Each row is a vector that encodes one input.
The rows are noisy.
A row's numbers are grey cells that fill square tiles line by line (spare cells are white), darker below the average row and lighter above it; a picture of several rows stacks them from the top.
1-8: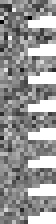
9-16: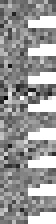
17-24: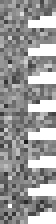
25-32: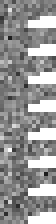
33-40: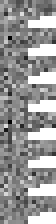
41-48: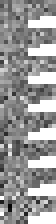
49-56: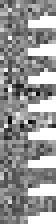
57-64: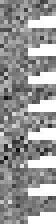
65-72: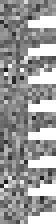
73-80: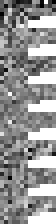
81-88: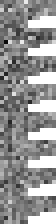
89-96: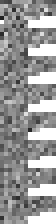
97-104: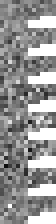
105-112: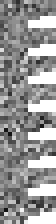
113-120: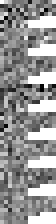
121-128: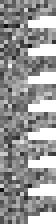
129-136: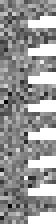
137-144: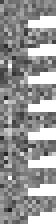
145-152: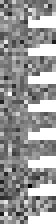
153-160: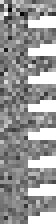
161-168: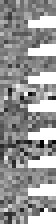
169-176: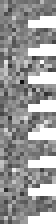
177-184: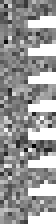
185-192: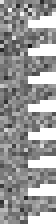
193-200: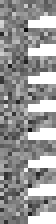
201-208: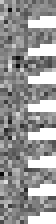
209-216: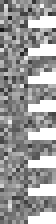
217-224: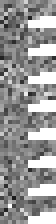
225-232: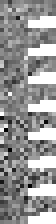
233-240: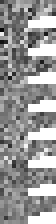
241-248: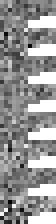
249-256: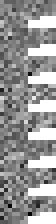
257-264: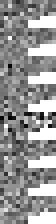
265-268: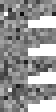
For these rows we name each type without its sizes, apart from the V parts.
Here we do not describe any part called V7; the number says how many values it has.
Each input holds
a list of items, each a label and a value of V7.
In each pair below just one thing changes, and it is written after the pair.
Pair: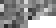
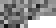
the label in item 1 of the list
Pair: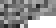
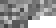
the value of V7 in item 1 of the list
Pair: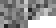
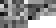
the value of V7 in item 1 of the list
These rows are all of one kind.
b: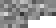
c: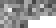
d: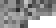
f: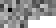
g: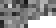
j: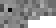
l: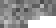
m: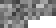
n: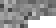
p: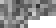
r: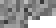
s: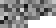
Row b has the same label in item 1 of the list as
m and s.
